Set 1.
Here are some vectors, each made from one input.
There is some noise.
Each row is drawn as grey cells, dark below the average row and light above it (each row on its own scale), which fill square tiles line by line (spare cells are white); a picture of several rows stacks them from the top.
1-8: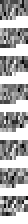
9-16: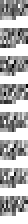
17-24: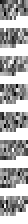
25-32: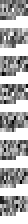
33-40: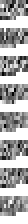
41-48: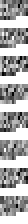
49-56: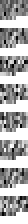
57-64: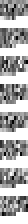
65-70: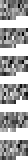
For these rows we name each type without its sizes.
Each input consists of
a point on a line.
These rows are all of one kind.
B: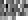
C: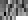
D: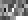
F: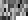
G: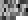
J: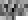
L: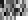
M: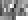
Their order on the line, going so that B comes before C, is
M, J, B, L, C, D, F, G.
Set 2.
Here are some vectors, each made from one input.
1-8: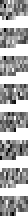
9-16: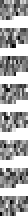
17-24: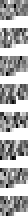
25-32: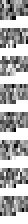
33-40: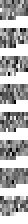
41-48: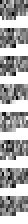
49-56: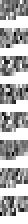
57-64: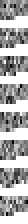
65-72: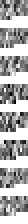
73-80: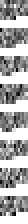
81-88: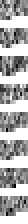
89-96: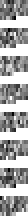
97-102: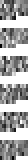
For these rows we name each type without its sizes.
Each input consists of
three true/false values.
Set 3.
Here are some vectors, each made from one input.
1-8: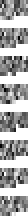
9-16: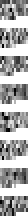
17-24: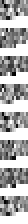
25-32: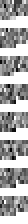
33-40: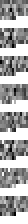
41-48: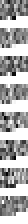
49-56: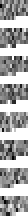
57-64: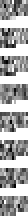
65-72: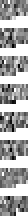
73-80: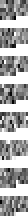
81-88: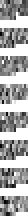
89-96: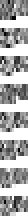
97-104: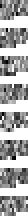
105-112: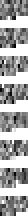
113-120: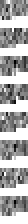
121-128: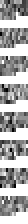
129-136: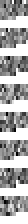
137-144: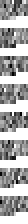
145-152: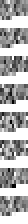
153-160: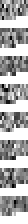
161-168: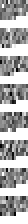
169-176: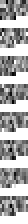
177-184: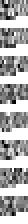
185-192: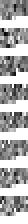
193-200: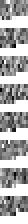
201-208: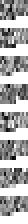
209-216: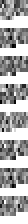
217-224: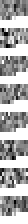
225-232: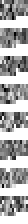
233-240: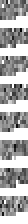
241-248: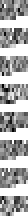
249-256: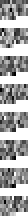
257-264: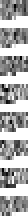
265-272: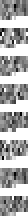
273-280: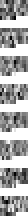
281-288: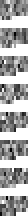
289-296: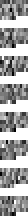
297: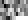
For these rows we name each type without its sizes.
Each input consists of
a label.
